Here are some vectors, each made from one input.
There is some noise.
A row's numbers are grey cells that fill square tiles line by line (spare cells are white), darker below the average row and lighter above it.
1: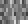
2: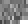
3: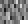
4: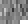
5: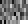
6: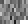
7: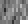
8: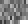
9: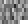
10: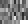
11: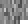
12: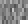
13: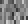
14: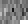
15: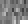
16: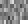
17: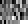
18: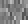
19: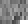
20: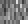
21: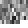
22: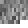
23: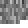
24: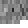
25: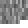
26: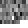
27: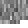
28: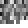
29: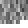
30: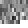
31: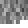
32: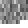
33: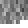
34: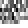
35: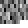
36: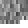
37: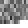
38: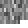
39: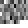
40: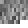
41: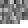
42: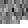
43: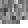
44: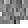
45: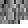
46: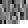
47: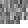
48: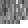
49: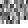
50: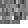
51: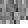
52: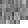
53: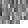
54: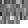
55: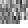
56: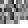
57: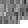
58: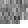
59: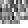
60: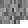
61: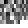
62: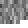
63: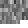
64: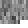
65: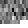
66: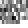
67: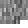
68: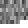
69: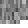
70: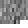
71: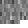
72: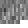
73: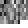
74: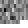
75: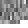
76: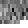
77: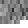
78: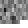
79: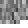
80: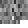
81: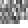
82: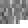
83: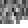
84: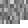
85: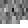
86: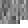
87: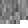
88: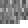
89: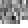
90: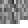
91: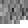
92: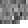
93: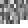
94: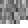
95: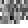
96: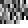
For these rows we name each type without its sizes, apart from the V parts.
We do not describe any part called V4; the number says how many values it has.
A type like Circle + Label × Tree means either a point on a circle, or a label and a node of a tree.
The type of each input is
Label × (Line + V4).
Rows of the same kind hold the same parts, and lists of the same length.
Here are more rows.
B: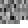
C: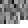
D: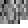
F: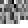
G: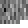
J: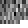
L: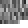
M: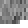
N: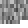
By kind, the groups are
B, C, F, G, J, L, M
D, N

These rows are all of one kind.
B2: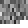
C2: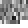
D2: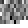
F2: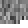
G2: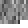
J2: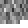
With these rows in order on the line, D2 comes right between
G2 and J2.
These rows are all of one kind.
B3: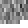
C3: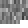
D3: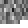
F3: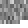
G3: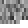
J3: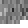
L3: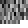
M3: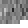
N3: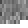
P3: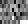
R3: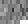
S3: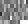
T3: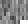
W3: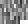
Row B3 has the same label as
D3, J3, M3 and R3.
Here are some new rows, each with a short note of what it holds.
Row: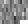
a label and a value of V4
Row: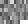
a label and a point on a line
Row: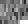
a label and a value of V4
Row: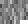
a label and a value of V4
